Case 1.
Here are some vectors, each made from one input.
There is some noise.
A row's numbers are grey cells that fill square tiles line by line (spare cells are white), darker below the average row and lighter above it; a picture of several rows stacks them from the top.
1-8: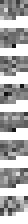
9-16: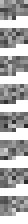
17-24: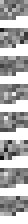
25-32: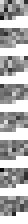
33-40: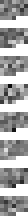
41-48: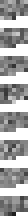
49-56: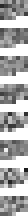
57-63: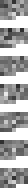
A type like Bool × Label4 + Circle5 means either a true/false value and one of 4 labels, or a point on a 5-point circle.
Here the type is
Label6 × Label7 + Unit.
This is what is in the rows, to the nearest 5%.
About 10% of them hold a fixed value. The rest hold one of 6 labels and one of 7 labels.
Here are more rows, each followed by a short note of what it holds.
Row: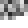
a fixed value
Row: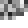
a fixed value
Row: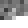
one of 6 labels and one of 7 labels
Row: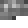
one of 6 labels and one of 7 labels
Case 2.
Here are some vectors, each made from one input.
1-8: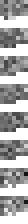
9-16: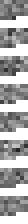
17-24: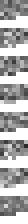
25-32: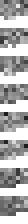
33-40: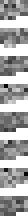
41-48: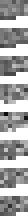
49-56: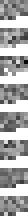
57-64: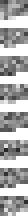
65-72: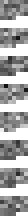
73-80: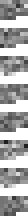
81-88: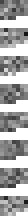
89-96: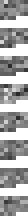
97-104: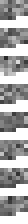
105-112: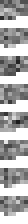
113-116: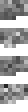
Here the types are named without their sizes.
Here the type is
Label + Line.
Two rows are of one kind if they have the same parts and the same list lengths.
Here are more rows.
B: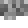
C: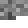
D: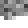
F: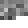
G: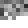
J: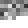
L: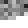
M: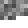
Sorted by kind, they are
B, D, G, J, L
C, F, M

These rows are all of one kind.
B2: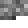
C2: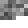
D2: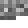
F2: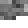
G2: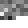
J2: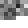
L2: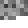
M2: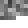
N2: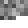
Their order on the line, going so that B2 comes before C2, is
F2, B2, J2, D2, G2, C2, M2, N2, L2.
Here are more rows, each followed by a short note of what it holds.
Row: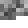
a point on a line
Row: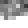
a label
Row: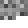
a point on a line
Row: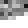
a label
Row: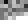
a label
